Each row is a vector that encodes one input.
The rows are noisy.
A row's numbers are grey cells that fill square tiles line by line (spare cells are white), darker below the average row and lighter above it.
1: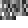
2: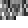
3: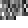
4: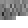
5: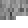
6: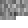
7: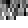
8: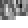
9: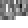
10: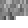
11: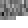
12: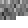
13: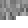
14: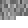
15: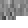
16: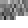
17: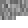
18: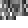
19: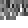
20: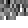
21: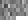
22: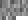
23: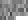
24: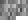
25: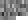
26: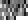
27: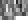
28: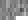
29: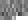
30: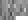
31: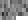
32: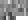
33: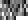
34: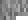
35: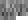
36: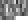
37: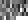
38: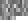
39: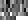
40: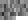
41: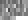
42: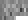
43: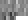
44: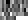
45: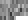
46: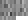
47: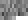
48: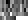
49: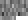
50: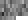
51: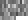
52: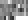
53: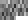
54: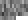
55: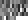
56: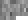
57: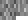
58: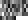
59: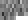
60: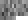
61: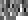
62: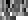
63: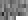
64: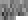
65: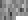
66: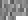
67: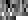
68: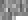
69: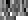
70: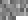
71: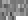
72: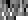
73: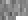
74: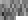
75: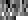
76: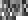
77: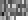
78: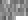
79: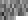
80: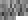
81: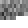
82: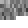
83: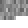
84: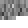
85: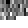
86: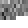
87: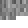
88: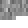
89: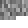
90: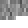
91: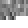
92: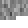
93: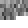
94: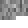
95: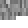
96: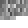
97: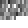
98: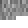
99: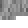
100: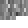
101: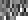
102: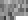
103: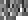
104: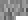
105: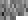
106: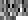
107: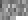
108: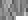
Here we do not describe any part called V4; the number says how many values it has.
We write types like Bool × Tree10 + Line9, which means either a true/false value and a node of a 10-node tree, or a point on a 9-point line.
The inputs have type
Line5 + List2(Bool × V4).
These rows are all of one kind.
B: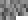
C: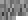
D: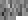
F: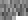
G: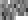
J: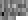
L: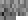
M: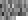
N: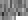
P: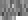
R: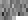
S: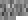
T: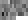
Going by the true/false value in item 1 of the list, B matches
J, L, N and T.
